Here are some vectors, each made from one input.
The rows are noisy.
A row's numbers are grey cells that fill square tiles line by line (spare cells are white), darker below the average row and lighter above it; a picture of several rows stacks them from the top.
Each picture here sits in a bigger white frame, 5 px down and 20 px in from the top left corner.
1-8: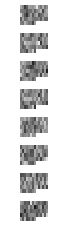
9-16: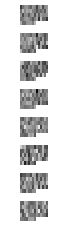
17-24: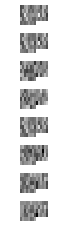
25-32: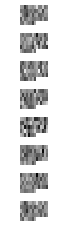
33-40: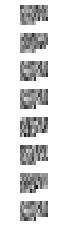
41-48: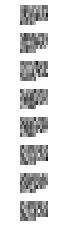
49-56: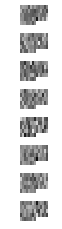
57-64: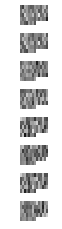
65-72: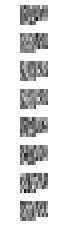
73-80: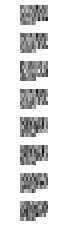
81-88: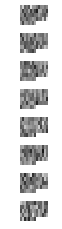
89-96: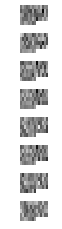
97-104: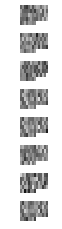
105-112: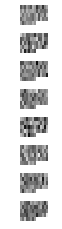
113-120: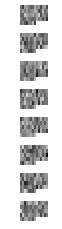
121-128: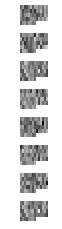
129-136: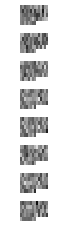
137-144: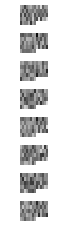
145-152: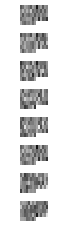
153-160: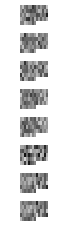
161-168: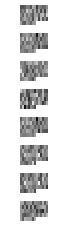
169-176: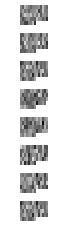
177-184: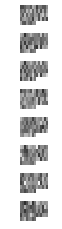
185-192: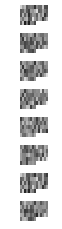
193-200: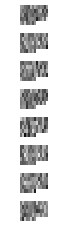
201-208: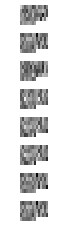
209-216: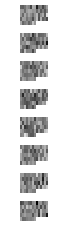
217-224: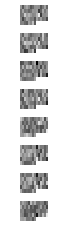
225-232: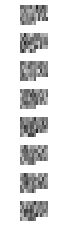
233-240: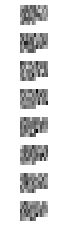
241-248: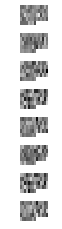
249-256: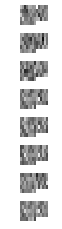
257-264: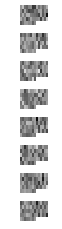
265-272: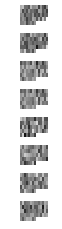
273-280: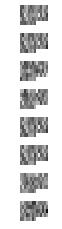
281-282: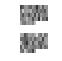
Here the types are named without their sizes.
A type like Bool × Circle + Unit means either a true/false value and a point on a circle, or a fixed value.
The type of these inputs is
Bool × (Tree + Unit) + Label × Label.
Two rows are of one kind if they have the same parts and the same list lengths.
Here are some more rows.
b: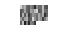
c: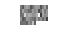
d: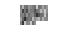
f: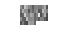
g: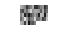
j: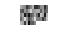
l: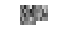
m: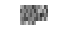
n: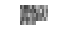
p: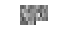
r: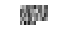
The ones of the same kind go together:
b, g, j, r
c, f, p
d, l, m, n

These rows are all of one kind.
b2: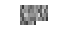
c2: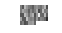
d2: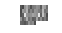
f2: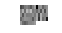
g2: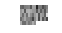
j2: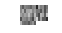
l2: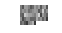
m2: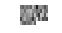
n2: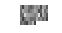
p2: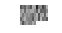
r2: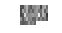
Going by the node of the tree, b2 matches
l2 and n2.
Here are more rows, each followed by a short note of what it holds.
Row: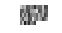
a true/false value
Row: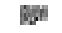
two labels
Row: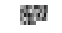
a true/false value
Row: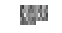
a node of a tree and a true/false value
